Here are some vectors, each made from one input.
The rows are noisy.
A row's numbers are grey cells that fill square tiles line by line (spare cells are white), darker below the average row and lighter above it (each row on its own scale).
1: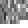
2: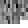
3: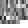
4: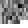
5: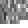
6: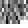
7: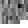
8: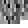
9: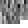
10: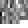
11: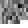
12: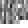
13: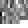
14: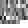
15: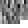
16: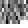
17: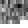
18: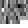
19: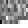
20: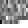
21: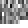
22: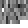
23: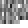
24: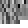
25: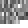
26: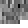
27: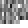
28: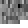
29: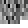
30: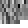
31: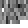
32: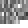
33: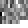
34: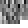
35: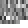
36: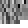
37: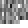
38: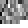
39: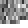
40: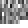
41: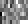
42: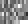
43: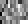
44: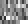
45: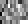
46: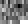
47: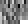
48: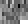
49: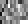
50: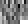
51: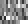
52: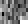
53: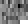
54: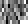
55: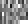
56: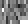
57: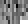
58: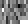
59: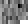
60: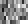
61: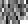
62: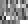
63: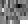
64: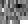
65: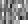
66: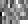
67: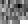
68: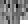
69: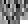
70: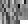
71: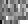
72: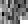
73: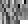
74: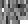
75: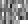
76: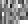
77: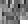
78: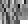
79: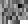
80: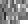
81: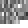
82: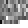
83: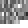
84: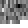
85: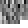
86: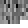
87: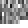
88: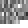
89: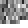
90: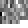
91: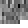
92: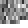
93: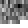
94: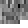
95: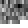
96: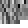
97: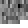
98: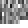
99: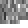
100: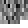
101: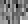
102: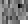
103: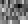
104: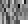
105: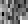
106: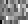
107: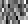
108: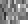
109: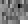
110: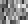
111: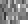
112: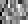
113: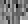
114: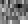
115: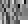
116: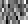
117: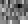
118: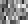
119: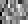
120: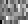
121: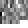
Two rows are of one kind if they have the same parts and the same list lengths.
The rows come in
2 kinds.
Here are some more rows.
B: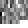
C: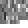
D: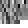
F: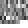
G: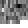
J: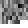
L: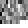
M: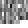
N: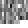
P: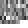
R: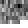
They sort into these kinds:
B, C, F, L, M, N, P
D, G, J, R

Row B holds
a point on a 9-point line.
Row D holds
a node of a 13-node tree.
